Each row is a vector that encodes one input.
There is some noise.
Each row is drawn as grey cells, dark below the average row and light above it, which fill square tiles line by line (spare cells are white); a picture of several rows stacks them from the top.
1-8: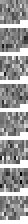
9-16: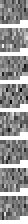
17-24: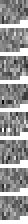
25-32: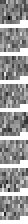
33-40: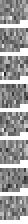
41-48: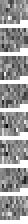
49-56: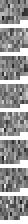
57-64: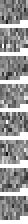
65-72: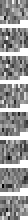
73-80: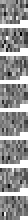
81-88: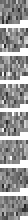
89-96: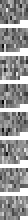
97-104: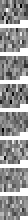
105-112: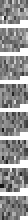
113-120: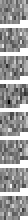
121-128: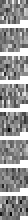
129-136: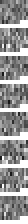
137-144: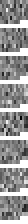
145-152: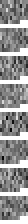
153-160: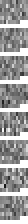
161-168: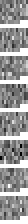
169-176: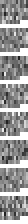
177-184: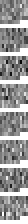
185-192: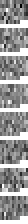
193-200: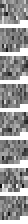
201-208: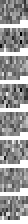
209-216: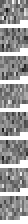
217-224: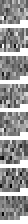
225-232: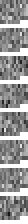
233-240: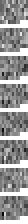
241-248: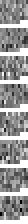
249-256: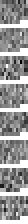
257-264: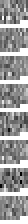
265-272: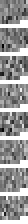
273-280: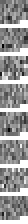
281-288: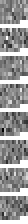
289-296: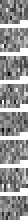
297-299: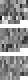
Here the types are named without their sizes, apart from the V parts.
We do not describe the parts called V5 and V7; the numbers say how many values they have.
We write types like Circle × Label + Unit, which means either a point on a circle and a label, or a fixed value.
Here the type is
Bool × ((Tree + Unit) × V5 + V7).
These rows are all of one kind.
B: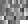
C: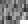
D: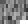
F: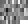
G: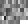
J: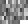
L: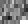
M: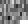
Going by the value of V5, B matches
C and D.
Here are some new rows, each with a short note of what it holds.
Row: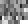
a true/false value and a value of V7
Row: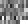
a true/false value and a value of V7
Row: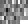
a true/false value and a value of V5
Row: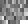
a true/false value and a value of V5
